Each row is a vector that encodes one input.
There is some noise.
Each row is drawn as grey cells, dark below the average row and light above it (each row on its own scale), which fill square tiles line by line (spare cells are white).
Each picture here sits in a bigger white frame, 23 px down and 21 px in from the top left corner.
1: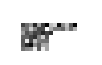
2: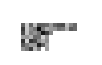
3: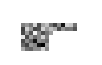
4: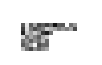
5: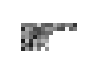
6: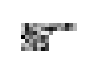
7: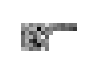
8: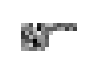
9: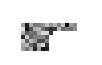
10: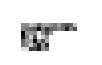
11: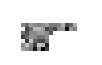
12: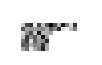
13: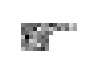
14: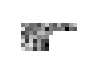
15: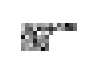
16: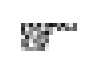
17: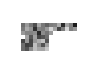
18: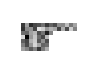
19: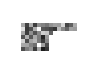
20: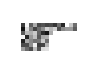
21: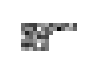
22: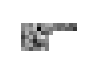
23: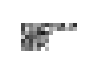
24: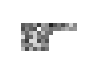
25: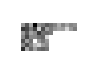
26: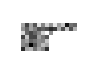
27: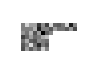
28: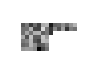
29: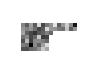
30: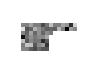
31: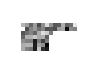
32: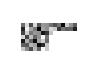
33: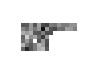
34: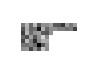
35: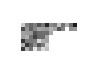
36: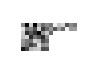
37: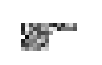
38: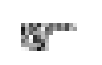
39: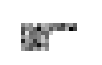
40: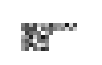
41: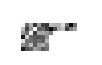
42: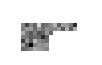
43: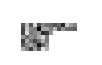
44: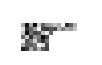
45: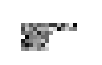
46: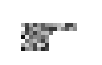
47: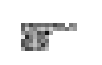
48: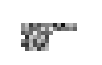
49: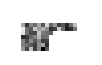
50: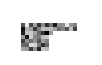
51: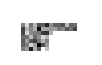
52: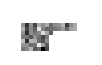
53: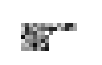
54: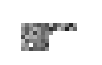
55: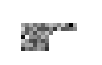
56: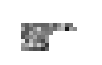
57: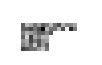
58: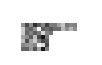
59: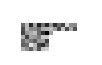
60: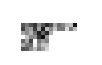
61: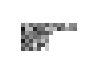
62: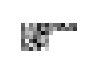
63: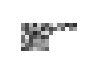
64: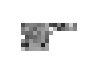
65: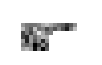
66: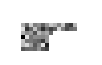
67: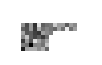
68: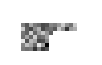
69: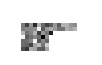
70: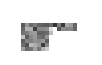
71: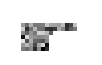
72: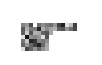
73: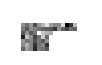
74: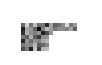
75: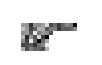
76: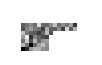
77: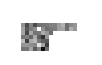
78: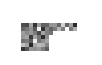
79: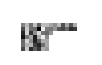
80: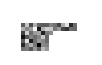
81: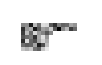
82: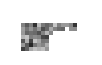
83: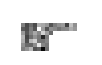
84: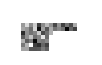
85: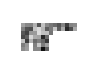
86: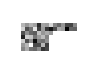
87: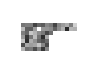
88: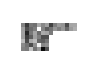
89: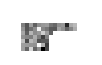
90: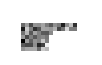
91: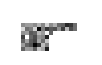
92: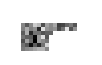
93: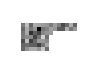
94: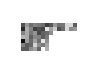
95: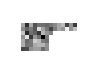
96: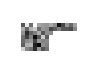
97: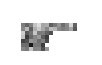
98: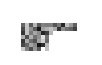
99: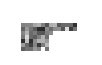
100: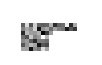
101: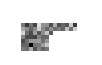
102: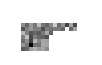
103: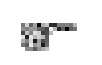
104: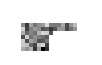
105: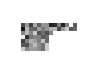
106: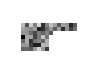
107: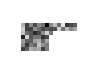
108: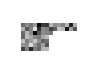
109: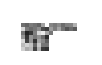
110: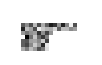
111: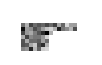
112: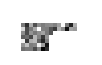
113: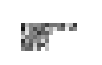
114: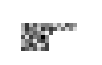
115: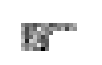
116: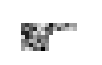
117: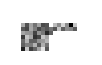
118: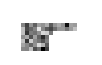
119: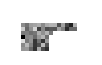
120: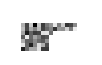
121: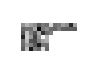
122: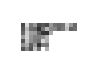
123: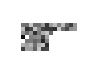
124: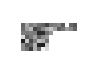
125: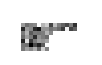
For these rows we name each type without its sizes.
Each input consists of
a label and a true/false value.
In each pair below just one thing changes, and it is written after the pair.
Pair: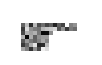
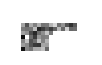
the label
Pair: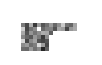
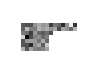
the true/false value
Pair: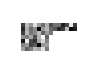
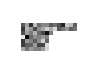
the label
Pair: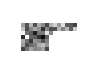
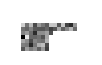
the label
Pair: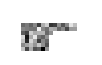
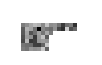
the label
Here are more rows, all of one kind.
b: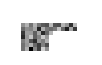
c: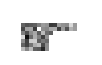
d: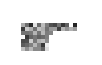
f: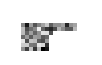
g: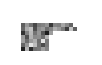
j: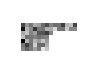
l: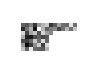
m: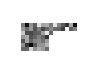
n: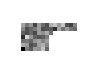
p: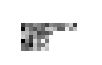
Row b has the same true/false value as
g, j, n and p.
